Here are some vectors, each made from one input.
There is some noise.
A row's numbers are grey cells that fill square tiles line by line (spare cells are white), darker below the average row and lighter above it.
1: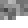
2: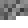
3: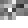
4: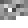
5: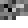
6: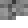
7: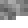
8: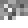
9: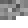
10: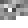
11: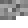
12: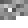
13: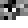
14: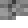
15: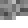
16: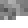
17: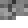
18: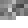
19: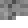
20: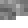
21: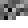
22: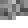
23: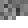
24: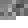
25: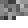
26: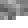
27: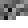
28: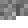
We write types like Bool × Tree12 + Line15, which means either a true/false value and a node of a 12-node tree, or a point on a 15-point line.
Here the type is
Circle5.
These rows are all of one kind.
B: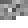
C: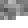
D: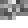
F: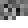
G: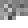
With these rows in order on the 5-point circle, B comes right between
F and G.
